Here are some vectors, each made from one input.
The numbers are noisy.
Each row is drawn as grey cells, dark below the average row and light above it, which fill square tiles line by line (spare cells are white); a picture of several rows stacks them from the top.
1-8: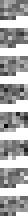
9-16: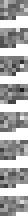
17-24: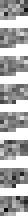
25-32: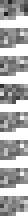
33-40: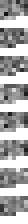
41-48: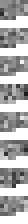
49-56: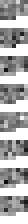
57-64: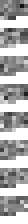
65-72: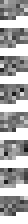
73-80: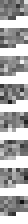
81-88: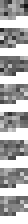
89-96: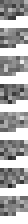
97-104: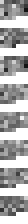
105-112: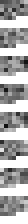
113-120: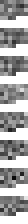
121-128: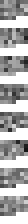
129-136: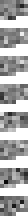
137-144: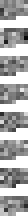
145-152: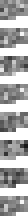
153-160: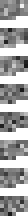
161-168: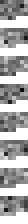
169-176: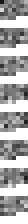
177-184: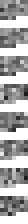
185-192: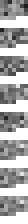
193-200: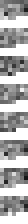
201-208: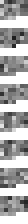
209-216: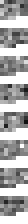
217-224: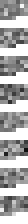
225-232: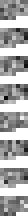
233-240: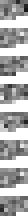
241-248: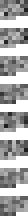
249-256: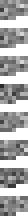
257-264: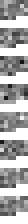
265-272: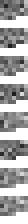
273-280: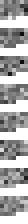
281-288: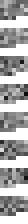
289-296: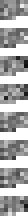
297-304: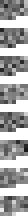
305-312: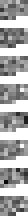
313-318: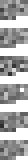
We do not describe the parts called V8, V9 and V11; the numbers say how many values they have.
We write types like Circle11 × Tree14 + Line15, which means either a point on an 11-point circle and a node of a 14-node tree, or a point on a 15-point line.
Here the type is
Bool × (Line6 + Tree7) + V8 × V9 + V11.
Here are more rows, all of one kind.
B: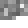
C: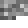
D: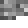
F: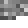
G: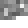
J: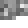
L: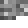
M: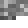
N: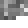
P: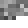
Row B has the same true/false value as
G and J.
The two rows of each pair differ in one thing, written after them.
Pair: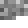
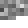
the node of the tree
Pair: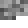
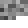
the node of the tree
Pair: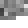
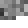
the true/false value
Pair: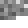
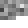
the node of the tree
